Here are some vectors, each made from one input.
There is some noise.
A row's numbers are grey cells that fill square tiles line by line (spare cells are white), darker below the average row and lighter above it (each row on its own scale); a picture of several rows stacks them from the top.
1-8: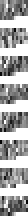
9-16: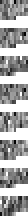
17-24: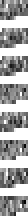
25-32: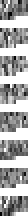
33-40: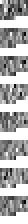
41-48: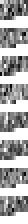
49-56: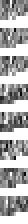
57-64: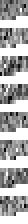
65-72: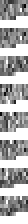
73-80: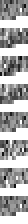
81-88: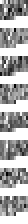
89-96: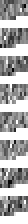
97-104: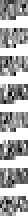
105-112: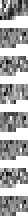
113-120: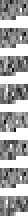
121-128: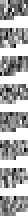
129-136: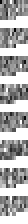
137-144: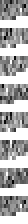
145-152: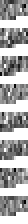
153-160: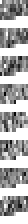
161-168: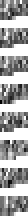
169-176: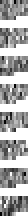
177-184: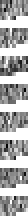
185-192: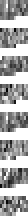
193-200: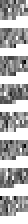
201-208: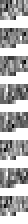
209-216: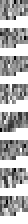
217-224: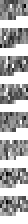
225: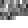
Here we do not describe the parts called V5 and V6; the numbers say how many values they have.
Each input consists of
either three true/false values, or a value of V5 and a value of V6, or a list of up to three points on a 4-point line.
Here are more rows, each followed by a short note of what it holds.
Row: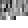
three true/false values
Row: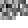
the empty list
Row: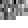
a value of V5 and a value of V6
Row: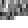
a list of three items
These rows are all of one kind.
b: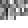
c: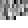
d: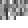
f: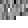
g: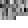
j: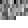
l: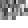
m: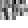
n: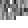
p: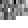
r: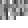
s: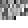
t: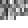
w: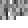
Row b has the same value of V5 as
g, l, s and t.
